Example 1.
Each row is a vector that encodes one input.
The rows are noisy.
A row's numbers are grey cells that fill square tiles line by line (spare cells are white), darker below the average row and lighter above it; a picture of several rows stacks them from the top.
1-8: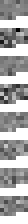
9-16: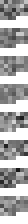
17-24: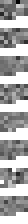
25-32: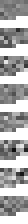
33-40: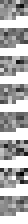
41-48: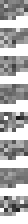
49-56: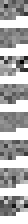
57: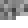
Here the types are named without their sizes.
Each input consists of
either a fixed value, or a label and a true/false value.
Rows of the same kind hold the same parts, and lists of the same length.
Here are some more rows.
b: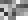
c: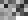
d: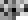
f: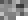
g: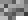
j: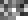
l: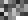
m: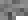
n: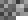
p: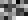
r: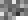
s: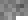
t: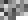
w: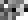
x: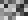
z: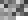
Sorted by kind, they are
b, c, d, f, g, j, l, m, n, s, t, w, x, z
p, r

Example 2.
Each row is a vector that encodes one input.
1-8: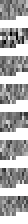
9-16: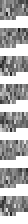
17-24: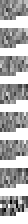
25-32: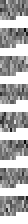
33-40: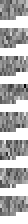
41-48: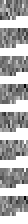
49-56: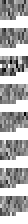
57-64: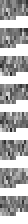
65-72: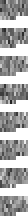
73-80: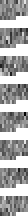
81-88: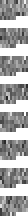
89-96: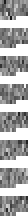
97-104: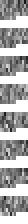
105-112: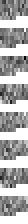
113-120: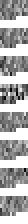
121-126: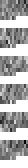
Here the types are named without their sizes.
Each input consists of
a list of points on a circle.
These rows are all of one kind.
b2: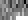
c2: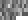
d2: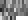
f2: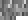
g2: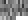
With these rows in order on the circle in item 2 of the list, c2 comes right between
b2 and f2.
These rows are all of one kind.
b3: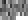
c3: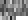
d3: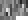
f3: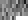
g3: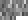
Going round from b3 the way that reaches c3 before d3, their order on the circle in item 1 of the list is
b3, c3, g3, d3, f3.
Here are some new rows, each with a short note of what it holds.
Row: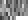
a list of one item
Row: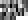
the empty list
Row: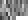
a list of one item
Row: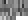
a list of two items
